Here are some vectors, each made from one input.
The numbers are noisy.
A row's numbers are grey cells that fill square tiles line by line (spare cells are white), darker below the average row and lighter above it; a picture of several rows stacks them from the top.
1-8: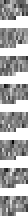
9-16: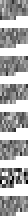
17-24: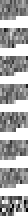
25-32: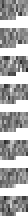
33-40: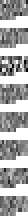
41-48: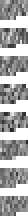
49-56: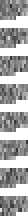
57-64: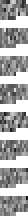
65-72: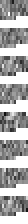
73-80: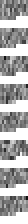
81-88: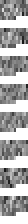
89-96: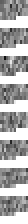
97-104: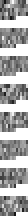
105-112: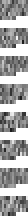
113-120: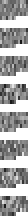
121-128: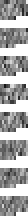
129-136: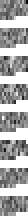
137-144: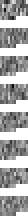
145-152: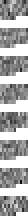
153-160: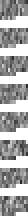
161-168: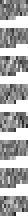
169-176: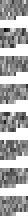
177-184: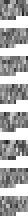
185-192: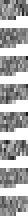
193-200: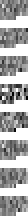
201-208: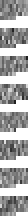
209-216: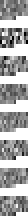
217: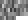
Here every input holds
a list of up to two items, each either a point on a 4-point line, or a point on an 8-point line.
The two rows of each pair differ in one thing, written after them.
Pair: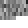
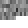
the place on the 4-point line in item 1 of the list
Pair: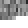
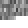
the place on the 4-point line in item 1 of the list
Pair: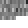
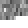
the place on the 4-point line in item 2 of the list
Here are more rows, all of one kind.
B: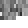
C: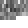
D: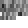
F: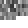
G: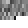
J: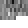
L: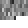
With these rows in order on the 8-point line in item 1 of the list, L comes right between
G and J.
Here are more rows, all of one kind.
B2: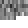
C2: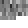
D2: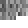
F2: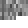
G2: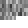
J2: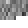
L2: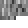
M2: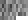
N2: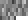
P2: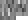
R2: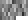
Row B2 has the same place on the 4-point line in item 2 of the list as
C2 and D2.
